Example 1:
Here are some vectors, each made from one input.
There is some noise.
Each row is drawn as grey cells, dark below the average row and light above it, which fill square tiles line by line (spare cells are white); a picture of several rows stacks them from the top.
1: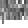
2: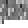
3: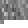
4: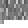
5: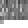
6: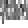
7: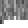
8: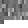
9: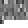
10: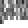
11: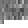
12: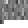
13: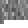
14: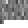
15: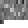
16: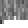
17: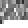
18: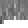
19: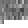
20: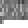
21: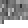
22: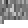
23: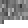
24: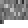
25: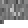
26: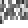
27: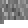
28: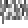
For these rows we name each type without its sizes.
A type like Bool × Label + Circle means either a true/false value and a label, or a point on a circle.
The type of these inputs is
Label.
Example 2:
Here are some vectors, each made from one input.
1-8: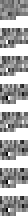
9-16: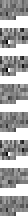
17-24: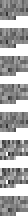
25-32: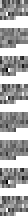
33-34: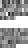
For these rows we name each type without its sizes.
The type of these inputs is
Line.
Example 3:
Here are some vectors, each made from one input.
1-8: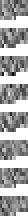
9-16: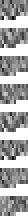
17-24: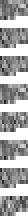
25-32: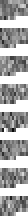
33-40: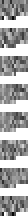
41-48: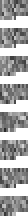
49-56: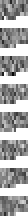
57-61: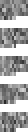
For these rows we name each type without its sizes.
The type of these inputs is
Line.
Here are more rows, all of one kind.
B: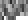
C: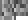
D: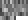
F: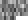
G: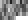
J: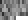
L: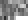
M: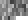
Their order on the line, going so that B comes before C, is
B, G, M, C, D, J, L, F.
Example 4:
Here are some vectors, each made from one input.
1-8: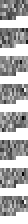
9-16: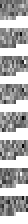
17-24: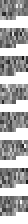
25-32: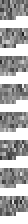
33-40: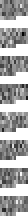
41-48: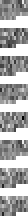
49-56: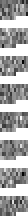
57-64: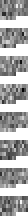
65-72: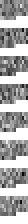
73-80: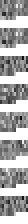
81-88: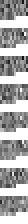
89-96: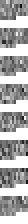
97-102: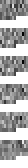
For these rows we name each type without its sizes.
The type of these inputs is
Circle.
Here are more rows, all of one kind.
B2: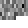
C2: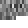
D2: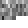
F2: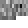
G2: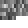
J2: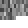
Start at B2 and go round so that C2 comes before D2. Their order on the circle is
B2, J2, G2, C2, F2, D2.
